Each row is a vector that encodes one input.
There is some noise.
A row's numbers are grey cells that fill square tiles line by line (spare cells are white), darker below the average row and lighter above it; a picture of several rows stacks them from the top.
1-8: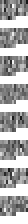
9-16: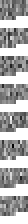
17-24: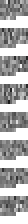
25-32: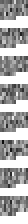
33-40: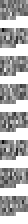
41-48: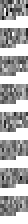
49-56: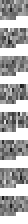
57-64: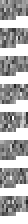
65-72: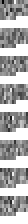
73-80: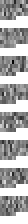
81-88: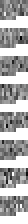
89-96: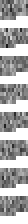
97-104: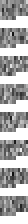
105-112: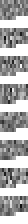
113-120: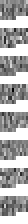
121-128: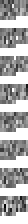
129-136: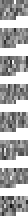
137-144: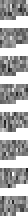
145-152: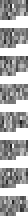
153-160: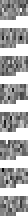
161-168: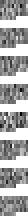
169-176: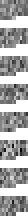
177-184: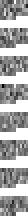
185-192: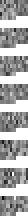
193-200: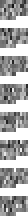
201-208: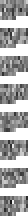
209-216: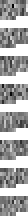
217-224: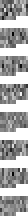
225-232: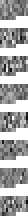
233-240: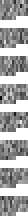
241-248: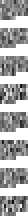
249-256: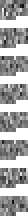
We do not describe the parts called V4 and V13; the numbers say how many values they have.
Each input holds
a point on a 10-point circle and a true/false value, together with either a fixed value, or a value of V4 and a value of V13.
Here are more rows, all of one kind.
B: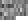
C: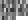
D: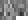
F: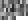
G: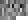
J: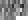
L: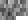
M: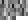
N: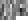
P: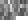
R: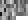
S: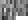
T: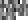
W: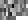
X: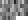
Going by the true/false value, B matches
G, J, R and X.
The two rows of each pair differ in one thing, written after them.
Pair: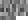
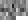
the place on the 10-point circle
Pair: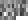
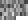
the true/false value
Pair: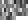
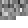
the place on the 10-point circle
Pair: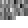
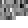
the value of V4
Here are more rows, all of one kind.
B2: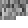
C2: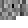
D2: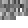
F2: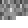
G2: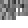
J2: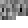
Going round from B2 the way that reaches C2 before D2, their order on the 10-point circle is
B2, C2, G2, D2, J2, F2.
